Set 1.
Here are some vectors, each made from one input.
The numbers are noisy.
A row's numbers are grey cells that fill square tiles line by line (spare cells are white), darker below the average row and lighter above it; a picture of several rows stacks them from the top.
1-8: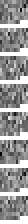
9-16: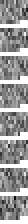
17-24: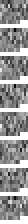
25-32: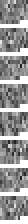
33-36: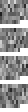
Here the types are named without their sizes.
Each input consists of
a label and a true/false value.
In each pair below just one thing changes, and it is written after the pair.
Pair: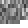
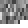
the true/false value
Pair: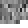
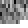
the label
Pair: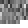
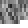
the true/false value
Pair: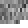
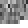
the label
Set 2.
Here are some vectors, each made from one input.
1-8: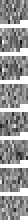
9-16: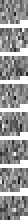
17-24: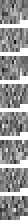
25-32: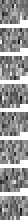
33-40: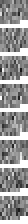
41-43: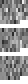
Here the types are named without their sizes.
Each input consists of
a label and a true/false value.
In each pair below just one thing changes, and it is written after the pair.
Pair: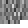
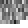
the true/false value
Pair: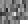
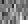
the true/false value
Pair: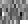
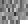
the true/false value
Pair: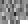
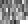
the label
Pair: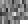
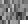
the label
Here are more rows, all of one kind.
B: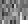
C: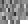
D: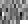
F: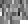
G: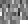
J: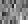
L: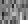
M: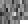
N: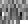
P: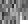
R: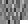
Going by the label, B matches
J, L, M and P.
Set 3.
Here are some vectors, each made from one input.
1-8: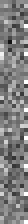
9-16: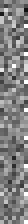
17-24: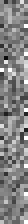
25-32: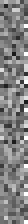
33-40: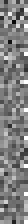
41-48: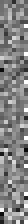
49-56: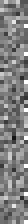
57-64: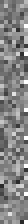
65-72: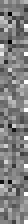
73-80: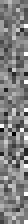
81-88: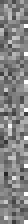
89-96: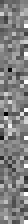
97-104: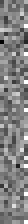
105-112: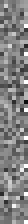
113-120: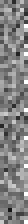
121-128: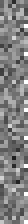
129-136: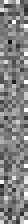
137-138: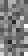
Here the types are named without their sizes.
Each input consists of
either a point on a circle, or a fixed value, or four true/false values.
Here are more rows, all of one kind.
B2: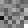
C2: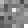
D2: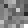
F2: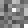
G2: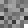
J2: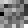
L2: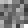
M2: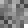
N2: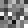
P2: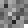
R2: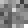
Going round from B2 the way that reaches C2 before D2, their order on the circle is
B2, M2, R2, C2, F2, J2, P2, N2, D2, L2, G2.
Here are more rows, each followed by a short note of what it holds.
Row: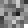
a fixed value
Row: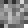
four true/false values
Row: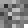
a point on a circle
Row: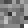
four true/false values
